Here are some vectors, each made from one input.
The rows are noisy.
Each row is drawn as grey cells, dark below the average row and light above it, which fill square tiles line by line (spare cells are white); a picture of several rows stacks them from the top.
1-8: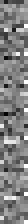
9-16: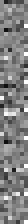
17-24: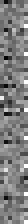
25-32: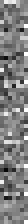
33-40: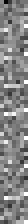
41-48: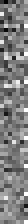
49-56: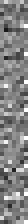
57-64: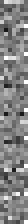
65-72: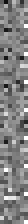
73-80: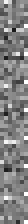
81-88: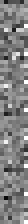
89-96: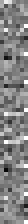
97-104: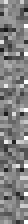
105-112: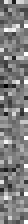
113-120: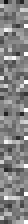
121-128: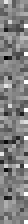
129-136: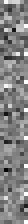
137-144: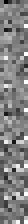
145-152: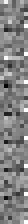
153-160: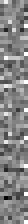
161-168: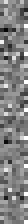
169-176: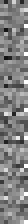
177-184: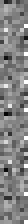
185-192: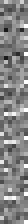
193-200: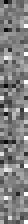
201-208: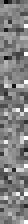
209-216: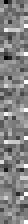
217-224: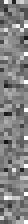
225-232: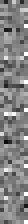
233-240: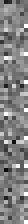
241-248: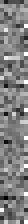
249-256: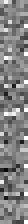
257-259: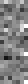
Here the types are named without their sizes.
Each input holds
a true/false value, together with either a point on a circle, or a fixed value.
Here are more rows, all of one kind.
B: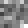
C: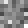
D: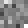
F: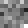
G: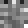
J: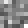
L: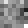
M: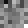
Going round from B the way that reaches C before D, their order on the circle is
B, F, L, C, J, D, G, M.
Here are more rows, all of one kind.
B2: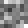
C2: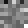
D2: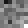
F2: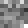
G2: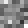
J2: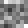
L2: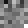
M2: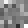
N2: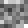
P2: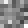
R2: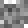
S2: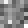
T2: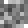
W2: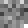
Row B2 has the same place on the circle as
J2, L2, N2 and T2.
